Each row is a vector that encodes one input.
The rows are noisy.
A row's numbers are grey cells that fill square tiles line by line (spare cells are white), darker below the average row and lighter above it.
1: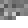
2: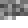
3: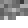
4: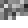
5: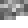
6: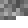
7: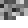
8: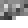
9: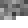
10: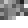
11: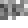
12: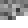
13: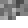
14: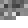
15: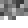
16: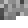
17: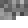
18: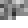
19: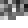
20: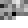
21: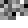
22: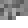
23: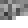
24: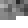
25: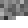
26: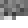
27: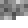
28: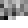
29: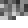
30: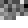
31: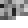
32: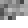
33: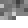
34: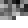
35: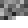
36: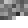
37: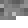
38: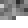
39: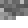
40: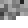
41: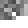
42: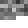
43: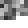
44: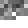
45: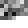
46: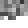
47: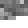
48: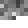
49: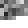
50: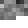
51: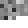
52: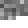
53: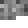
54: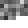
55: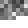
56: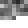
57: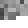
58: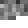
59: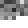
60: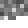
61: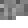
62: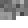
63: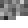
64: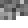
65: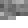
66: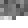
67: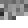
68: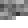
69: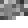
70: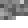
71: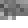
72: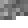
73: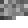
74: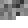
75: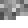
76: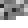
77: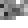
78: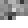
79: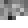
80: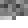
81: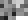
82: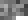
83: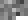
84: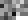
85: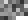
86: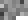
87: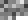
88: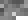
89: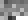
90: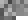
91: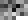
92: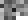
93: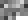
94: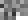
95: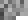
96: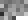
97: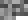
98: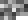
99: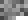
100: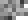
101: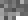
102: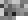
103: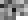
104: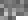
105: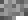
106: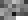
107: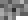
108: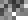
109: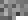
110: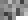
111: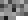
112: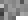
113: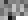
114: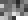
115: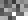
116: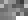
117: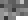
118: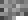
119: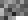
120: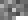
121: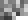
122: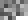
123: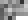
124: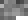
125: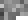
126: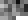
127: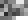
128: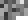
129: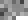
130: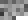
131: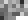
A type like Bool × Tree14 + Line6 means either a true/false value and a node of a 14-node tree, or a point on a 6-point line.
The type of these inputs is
Bool × Line4 × (Line7 + Tree7).
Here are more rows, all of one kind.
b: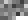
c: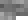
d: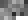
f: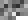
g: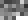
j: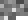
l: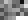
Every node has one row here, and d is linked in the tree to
j.
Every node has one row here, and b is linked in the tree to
f.
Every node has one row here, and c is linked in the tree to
f, g and j.
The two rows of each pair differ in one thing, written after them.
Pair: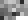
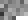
the place on the 4-point line
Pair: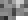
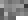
the true/false value
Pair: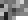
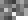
the true/false value
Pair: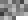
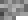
the place on the 4-point line
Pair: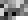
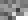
the true/false value
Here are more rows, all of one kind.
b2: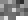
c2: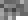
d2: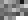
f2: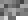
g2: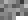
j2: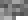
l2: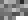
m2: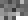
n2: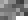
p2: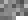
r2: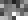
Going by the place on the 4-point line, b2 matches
d2, f2, j2 and l2.
